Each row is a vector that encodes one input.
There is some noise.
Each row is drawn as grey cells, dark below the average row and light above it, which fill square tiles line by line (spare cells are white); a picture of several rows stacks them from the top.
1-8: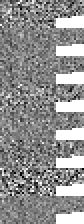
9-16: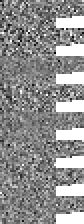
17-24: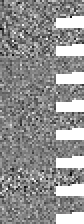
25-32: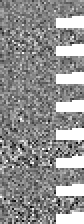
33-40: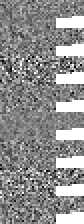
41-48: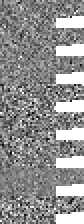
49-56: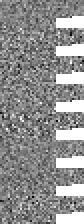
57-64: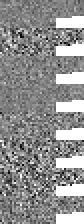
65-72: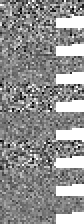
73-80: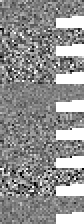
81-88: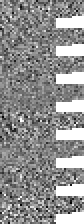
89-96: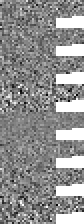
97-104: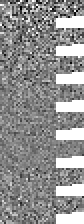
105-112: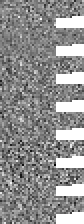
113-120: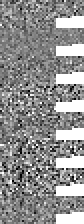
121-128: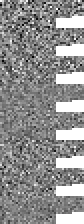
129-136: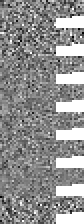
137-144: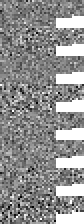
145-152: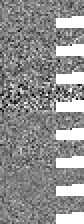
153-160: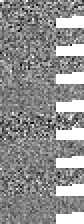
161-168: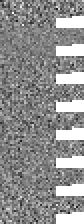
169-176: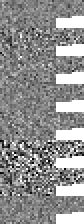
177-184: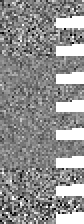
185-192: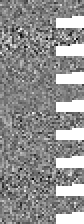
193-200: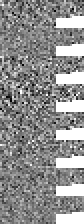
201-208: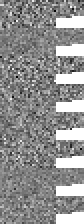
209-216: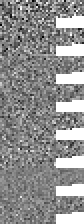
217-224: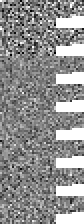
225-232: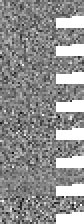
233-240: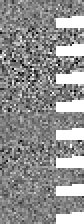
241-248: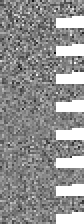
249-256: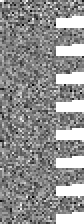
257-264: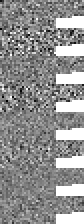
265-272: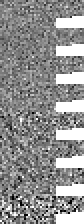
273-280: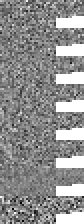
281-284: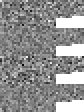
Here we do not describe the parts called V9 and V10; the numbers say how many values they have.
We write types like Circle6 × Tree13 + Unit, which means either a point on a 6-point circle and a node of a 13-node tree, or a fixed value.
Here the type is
(Bool × Label11 + V9) × V10 + Line5 + Line6.
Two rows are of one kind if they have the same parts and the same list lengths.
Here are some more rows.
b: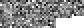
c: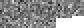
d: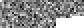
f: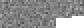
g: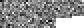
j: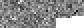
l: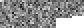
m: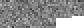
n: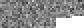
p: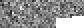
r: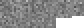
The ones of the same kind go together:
b, c, g
d, j, m
f, n, p, r
l

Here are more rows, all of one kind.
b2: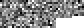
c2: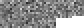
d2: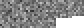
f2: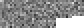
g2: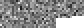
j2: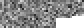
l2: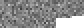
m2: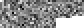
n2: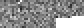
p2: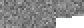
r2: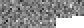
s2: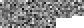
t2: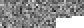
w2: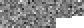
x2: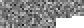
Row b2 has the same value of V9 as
c2, p2, s2 and t2.
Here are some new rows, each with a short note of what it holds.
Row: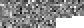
a value of V9 and a value of V10
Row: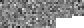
one of 11 labels, a true/false value and a value of V10
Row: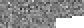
a point on a 6-point line
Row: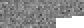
a value of V9 and a value of V10
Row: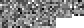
one of 11 labels, a true/false value and a value of V10
